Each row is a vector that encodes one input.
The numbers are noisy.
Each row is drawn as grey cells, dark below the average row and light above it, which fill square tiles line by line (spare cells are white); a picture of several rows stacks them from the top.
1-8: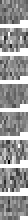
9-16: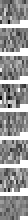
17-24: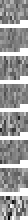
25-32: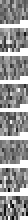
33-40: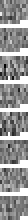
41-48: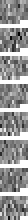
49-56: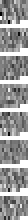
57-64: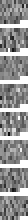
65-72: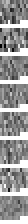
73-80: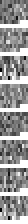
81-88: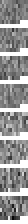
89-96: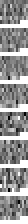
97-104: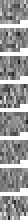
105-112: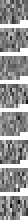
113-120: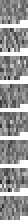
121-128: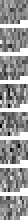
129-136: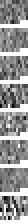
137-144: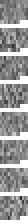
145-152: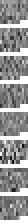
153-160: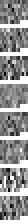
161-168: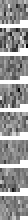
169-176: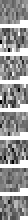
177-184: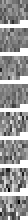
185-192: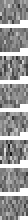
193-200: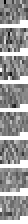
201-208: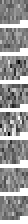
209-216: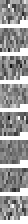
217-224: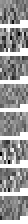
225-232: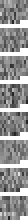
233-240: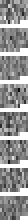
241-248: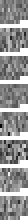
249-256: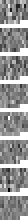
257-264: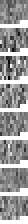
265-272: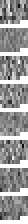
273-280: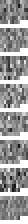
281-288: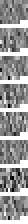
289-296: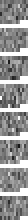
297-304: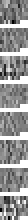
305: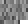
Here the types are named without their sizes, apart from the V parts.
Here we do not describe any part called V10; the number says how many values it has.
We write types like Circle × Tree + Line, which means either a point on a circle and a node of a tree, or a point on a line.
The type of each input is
Bool × Circle × (Line + V10).
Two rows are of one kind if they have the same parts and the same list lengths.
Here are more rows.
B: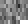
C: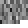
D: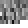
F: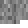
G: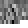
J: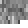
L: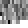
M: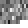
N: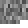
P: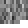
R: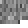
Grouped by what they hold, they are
B, C, F, N, P
D, G, J, L, M, R

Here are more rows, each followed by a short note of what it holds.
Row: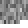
a point on a circle, a true/false value and a value of V10
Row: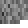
a point on a circle, a true/false value and a value of V10
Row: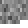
a point on a circle, a true/false value and a value of V10
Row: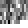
a point on a circle, a true/false value and a value of V10
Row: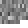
a point on a circle, a point on a line and a true/false value
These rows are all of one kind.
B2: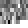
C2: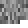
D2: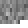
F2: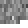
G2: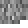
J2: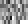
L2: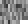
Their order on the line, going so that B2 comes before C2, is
G2, L2, F2, B2, D2, C2, J2.
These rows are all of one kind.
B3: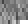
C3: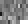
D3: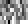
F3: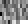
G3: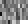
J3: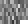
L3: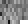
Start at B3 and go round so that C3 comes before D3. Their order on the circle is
B3, L3, F3, J3, C3, G3, D3.
